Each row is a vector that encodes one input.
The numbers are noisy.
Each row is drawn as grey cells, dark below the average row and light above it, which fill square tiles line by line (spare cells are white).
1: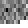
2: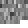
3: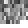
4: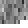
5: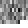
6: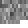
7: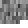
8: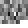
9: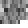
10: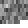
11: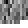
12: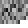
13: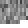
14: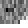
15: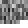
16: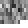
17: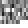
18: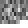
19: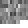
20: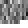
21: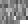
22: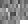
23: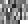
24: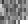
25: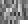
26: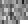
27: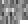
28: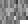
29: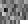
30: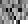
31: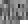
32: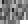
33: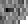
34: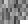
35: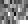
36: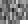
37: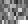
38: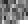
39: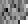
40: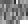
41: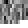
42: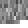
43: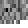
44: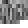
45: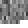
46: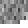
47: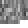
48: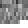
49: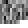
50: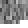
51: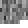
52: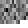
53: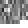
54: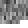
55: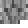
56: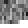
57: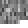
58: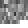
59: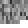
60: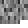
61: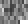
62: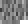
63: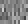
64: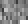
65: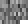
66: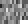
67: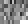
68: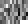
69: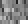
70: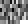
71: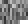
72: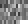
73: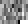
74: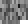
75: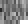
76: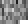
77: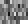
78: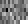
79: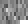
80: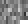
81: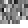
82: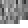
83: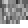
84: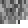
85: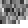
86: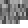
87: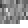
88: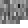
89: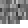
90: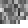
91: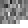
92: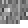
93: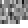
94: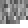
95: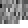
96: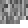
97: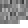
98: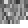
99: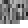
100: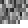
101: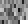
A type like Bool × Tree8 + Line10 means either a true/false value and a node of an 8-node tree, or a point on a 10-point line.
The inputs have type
Label7 × (Tree7 + Unit) + Line6.
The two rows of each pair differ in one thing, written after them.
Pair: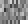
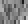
the label
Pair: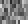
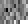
the node of the tree
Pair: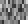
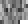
the label
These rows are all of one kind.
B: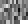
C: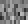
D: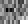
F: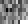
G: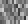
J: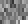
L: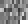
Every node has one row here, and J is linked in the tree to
B and L.
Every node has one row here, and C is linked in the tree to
G.
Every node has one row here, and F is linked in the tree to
D and L.
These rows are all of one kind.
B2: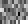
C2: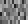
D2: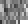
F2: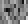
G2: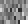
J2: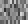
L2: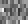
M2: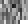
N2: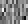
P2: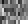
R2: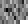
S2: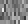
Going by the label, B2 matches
G2, L2 and P2.
